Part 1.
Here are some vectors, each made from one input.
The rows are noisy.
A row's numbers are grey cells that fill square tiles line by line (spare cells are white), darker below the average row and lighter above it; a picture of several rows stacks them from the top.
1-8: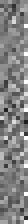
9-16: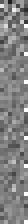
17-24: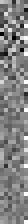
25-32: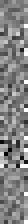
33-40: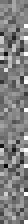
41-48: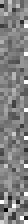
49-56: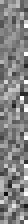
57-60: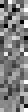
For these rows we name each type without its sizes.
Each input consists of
either a fixed value, or four true/false values.
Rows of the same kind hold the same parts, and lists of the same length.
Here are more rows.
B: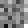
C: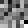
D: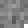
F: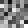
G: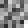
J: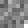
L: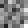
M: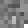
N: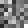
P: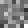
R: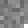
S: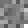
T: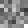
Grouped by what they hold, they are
B
C, D, F, G, J, L, M, N, P, R, S, T

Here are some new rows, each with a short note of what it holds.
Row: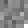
four true/false values
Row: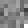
four true/false values
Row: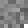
four true/false values
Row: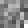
four true/false values
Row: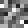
a fixed value
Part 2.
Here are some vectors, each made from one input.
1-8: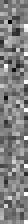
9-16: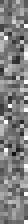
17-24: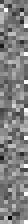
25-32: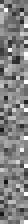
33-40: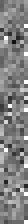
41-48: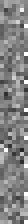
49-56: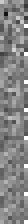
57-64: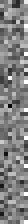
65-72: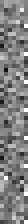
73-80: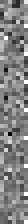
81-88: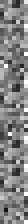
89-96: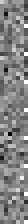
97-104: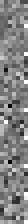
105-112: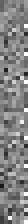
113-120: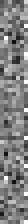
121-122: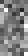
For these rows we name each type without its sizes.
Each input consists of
a node of a tree.
